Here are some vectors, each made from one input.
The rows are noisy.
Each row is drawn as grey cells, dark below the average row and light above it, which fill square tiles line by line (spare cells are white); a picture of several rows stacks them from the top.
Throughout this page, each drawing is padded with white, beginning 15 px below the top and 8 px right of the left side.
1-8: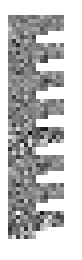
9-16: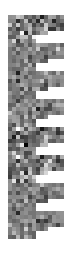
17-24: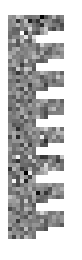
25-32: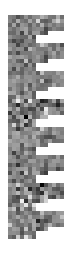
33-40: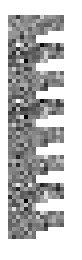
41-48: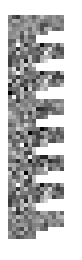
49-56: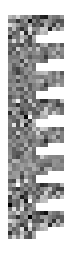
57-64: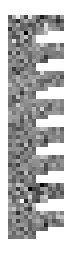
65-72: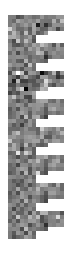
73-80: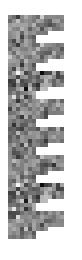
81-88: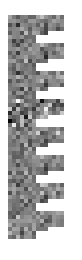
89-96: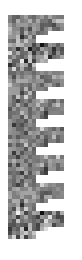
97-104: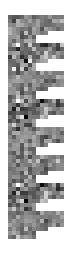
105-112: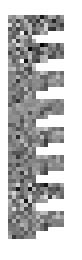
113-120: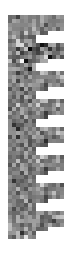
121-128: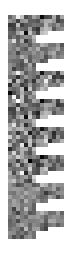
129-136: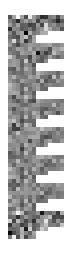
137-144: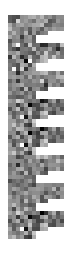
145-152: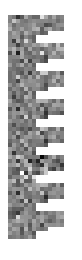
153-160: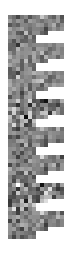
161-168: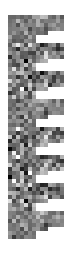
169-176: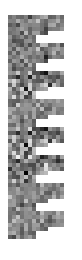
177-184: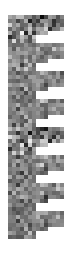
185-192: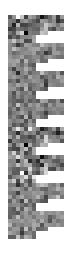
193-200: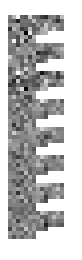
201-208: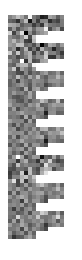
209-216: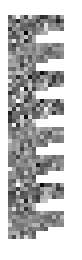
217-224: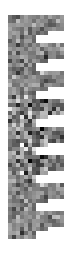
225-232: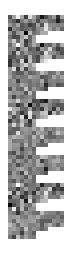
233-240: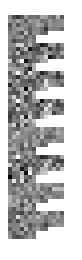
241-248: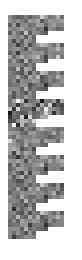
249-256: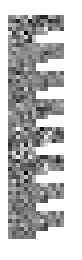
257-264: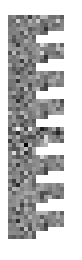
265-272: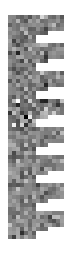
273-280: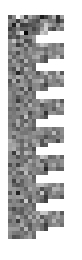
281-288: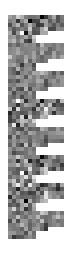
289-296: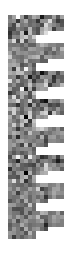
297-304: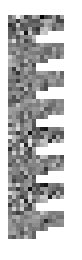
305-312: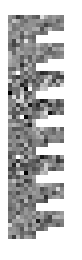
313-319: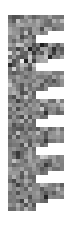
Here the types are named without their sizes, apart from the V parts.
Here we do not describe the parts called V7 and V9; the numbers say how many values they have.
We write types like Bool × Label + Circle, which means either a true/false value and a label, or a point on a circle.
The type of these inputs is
Bool × Circle + (Tree + V7) × V9.
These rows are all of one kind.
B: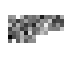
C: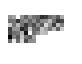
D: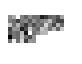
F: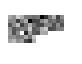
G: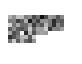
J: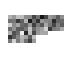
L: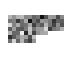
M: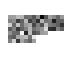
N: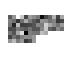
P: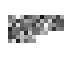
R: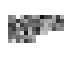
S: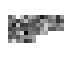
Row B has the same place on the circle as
G, J and L.
